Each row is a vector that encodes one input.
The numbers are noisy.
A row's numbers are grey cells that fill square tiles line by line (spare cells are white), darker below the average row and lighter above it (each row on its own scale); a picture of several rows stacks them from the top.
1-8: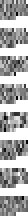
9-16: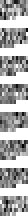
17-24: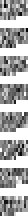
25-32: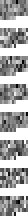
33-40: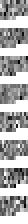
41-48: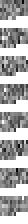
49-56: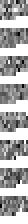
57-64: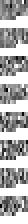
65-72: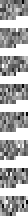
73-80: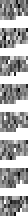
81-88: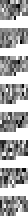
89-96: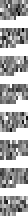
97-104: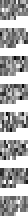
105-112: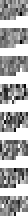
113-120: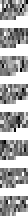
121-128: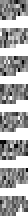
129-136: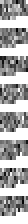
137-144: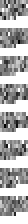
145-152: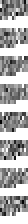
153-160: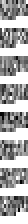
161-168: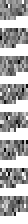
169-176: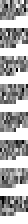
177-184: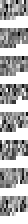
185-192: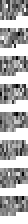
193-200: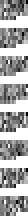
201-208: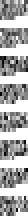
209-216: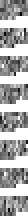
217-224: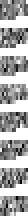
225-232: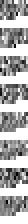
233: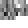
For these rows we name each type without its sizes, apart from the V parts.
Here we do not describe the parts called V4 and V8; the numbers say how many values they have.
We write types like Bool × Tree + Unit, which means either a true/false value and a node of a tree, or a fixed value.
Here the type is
Bool × Bool × Bool × Bool × (Tree + V8) × V4 + Line.
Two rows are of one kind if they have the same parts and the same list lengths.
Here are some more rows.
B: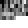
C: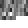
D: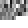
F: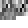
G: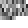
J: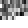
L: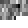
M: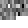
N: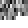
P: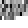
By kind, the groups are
B, C
D, F, L, M, P
G, J, N

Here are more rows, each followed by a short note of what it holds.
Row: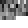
a point on a line
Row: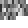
four true/false values, a value of V4 and a value of V8
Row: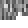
four true/false values, a value of V4 and a value of V8
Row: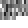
four true/false values, a value of V4 and a value of V8
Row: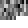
a node of a tree, four true/false values and a value of V4
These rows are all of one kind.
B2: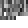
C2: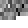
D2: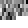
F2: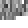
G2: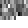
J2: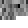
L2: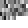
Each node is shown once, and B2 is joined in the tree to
C2.
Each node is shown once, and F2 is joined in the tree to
C2, D2 and L2.
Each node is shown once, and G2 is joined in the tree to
L2.
